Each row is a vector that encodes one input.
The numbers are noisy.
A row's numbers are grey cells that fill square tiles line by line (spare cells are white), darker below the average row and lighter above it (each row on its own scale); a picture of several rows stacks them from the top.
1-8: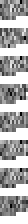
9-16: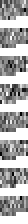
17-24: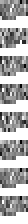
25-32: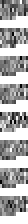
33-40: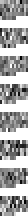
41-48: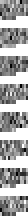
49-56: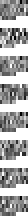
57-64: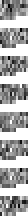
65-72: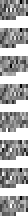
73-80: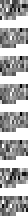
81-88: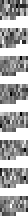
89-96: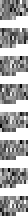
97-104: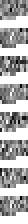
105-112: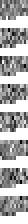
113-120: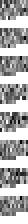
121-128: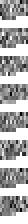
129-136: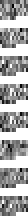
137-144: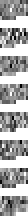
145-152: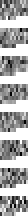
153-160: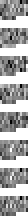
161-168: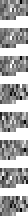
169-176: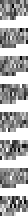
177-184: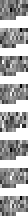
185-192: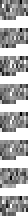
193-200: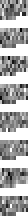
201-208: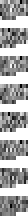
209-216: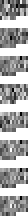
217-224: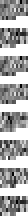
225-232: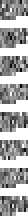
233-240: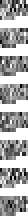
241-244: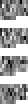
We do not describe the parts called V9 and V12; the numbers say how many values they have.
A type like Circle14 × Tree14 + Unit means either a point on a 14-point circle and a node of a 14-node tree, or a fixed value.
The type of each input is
Bool × (Line6 + V9) + V12.
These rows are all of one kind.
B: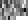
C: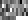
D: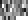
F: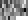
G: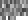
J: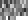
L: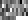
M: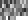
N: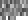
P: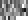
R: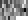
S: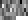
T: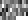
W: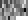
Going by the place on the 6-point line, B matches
F, P, R and W.
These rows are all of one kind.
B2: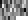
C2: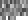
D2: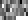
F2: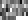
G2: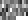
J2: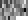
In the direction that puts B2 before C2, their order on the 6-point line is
G2, F2, D2, B2, J2, C2.
